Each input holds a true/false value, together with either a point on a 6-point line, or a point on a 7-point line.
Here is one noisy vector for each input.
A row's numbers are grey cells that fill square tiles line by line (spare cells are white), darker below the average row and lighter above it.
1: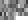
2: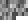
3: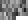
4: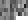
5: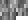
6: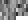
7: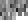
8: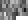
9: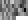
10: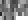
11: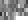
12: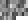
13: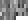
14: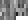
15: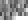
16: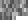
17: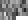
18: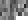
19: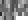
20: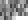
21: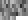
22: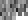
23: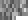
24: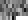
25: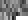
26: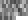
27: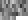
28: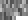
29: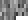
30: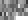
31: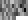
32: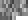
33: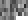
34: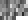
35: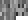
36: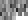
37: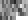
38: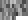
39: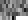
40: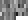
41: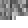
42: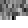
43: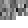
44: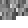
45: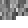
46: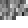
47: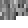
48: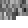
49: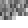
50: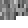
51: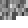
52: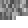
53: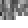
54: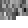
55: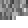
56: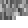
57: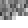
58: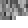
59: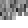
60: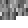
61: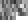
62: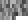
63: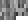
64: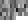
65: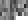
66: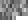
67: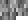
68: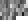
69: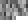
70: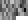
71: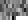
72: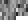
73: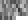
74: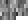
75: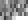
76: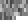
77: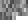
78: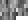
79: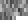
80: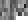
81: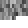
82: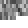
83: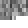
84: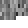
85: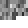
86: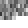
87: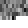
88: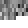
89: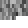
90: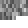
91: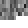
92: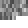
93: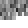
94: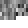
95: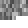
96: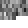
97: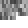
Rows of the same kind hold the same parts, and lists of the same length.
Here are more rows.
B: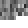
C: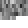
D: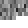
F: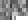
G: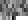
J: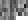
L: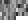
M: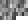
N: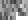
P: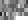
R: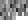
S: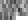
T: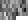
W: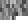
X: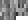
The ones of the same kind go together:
B, C, D, G, J, P, R, T, W
F, L, M, N, S, X

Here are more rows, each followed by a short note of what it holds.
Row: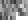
a point on a 7-point line and a true/false value
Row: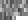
a point on a 7-point line and a true/false value
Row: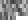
a point on a 7-point line and a true/false value
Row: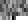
a point on a 6-point line and a true/false value
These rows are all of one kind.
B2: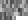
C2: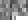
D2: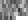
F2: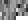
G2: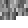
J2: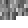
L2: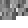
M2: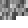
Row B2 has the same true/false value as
C2 and D2.
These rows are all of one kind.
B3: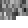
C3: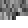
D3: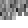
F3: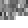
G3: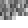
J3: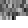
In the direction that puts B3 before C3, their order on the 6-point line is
F3, G3, D3, B3, C3, J3.
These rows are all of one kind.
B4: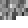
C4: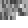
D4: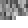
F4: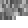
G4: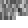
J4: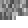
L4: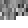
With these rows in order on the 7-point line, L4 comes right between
D4 and J4.
